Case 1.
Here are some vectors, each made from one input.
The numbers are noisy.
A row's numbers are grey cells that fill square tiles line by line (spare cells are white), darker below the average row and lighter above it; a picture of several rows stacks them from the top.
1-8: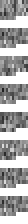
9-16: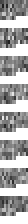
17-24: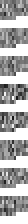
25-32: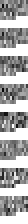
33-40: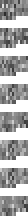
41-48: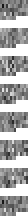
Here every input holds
a point on an 8-point line.
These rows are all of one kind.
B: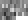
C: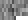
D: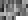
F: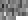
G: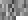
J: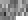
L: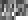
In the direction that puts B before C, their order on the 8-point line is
B, J, G, C, F, D, L.
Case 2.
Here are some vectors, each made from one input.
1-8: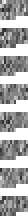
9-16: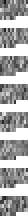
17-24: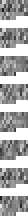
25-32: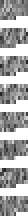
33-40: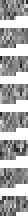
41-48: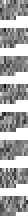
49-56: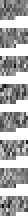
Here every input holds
three true/false values.
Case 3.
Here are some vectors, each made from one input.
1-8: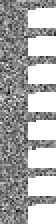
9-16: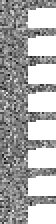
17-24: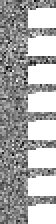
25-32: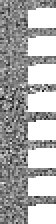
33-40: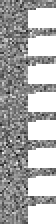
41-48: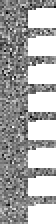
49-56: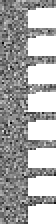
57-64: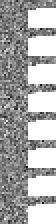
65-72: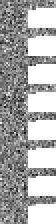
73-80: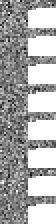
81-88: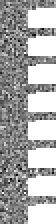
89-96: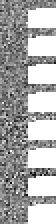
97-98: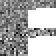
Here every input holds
a point on a 17-point circle.
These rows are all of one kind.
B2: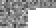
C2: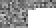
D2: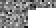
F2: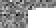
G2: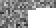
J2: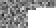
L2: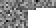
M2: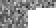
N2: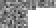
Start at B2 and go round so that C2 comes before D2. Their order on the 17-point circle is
B2, C2, G2, L2, D2, J2, N2, M2, F2.
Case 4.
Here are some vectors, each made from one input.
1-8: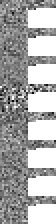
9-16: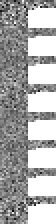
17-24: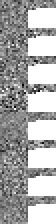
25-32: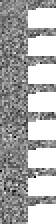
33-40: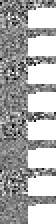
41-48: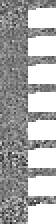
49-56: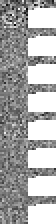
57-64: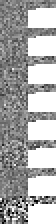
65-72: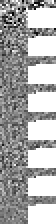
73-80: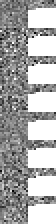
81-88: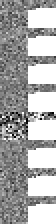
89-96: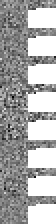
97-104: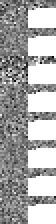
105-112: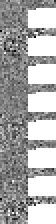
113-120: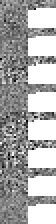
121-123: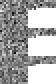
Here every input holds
a point on a 6-point line.
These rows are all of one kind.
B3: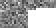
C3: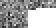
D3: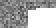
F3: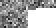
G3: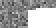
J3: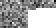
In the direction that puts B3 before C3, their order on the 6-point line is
D3, G3, B3, J3, F3, C3.
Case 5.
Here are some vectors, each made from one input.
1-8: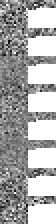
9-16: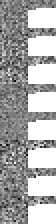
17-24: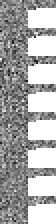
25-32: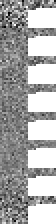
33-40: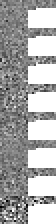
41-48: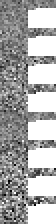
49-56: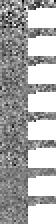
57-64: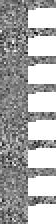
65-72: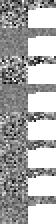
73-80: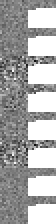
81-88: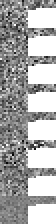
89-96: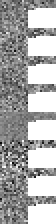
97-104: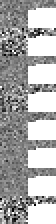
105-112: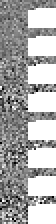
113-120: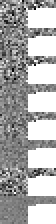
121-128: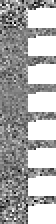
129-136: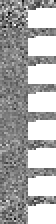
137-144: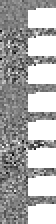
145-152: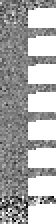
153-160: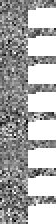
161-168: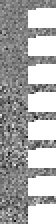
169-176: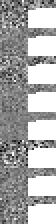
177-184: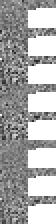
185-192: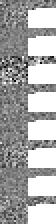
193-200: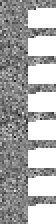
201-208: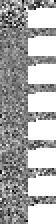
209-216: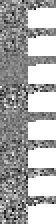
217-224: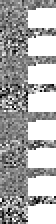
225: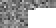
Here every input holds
a point on a 6-point line.
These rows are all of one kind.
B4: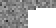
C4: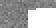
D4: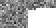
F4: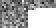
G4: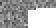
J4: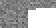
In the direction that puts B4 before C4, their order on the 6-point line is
B4, G4, J4, C4, D4, F4.
